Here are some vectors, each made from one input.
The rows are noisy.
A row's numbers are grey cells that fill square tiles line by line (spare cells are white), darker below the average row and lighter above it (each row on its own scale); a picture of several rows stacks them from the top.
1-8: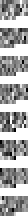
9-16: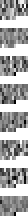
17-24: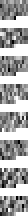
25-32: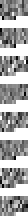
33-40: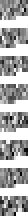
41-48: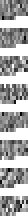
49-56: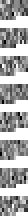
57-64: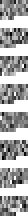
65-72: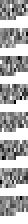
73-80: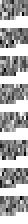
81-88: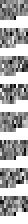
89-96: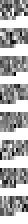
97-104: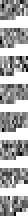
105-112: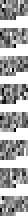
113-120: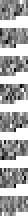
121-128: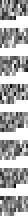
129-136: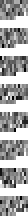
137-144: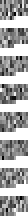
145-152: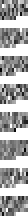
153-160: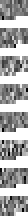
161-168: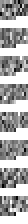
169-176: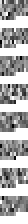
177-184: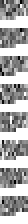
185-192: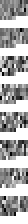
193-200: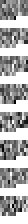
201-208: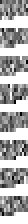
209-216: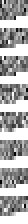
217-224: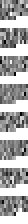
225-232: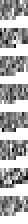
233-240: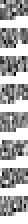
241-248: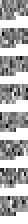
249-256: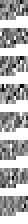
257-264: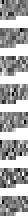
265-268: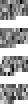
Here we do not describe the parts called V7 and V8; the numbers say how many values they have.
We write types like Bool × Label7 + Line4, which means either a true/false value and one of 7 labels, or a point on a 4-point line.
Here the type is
(Bool × Bool × Bool × Bool × V8 + List2(Line4)) × V7 + Line9.
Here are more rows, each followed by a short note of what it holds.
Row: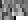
a value of V7, together with a list of two items
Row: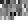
four true/false values, a value of V7 and a value of V8
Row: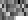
four true/false values, a value of V7 and a value of V8
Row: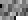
a value of V7, together with a list of two items
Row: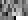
a value of V7, together with a list of two items
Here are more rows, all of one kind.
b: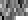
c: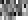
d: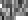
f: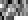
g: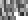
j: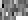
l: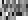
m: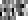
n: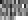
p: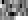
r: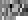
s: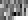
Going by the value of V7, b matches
d and f.
